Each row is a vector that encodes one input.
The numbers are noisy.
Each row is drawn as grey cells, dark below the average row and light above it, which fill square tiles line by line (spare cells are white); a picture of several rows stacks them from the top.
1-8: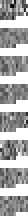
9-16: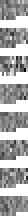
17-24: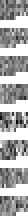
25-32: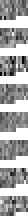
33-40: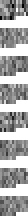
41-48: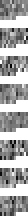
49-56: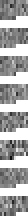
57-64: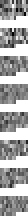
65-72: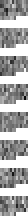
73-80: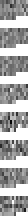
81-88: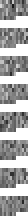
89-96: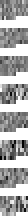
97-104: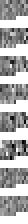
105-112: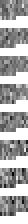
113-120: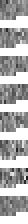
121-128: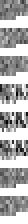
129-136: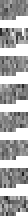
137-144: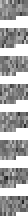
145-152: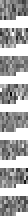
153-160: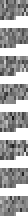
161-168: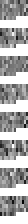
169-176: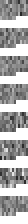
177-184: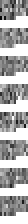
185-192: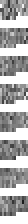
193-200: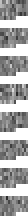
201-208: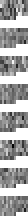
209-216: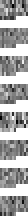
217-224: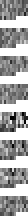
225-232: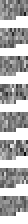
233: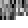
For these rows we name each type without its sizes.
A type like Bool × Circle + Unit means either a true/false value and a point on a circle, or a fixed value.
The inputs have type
List(Bool × Line).
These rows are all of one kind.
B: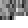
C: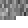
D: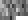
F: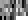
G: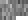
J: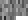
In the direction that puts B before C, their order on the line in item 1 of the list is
G, F, J, B, C, D.
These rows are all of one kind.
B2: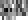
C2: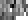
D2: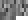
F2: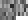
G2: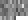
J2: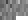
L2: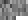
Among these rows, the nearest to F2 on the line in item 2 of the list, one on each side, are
G2 and J2.
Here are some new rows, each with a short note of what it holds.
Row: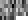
a list of one item
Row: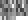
a list of two items
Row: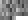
a list of one item
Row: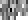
the empty list
